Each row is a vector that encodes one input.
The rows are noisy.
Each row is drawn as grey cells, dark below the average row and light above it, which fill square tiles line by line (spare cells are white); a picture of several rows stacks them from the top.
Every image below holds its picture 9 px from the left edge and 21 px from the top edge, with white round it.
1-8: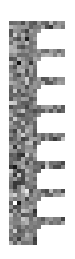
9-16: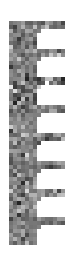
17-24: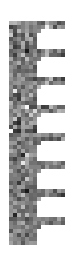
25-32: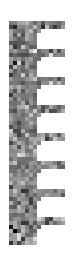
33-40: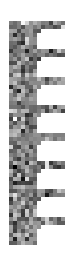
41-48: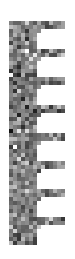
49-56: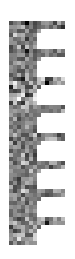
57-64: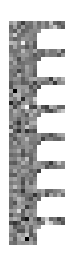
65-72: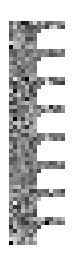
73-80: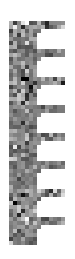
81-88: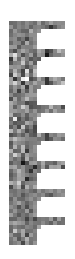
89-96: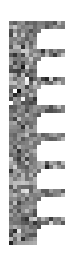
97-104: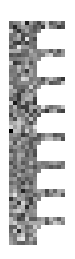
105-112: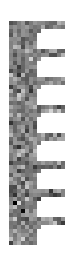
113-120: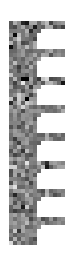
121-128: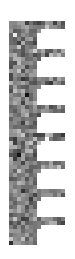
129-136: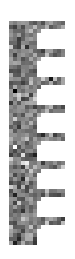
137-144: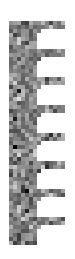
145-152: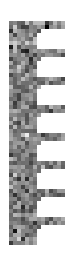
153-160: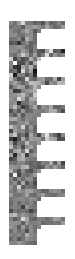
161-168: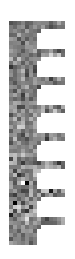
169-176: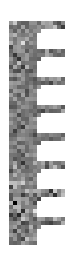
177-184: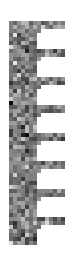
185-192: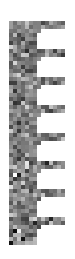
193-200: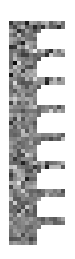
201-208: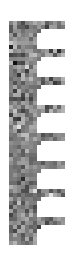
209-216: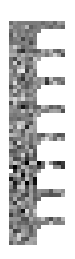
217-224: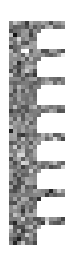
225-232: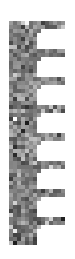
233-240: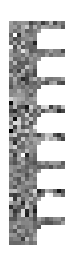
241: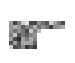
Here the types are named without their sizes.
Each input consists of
either a point on a circle, or a node of a tree and a true/false value.
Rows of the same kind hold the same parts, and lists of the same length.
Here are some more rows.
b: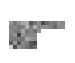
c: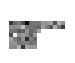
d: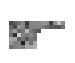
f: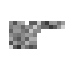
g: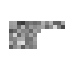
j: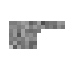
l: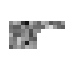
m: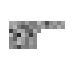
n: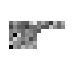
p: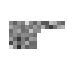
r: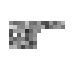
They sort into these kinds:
b, c, d, f, j, p, r
g, l, m, n

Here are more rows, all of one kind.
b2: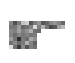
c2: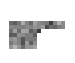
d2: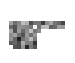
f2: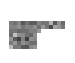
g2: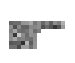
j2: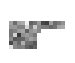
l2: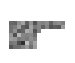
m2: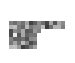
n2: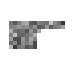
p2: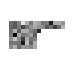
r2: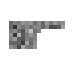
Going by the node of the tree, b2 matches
c2, d2 and p2.
